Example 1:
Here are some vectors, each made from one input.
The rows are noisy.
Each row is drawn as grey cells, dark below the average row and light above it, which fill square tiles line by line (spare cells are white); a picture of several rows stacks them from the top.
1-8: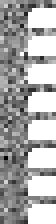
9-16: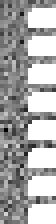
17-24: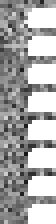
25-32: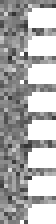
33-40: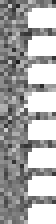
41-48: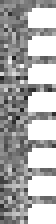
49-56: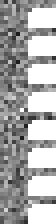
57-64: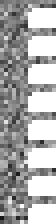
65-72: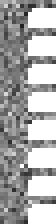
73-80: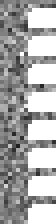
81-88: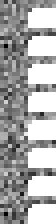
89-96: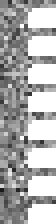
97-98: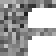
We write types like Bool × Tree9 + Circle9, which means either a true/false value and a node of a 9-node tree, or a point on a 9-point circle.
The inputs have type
Tree18.
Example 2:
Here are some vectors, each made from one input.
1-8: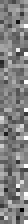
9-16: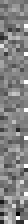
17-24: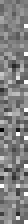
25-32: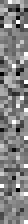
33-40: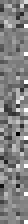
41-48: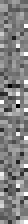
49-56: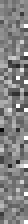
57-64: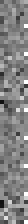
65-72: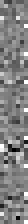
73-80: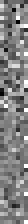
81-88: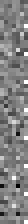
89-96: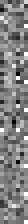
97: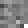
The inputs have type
Line18.
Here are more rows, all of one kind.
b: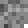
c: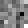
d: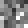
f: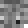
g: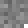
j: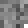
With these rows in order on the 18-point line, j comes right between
f and g.
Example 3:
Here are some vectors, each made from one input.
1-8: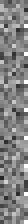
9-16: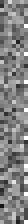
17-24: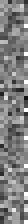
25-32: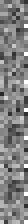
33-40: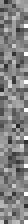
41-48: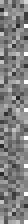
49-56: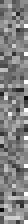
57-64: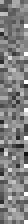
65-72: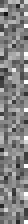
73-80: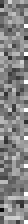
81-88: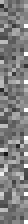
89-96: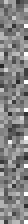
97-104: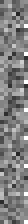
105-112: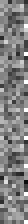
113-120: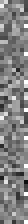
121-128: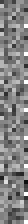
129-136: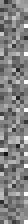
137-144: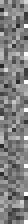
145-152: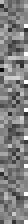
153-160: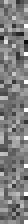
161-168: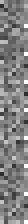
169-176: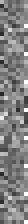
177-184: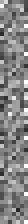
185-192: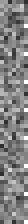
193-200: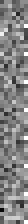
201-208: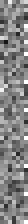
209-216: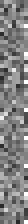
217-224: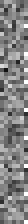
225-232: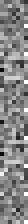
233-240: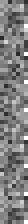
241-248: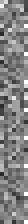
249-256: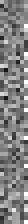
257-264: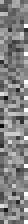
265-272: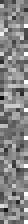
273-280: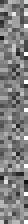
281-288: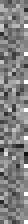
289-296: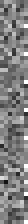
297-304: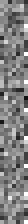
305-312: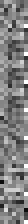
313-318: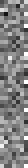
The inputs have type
Tree19.
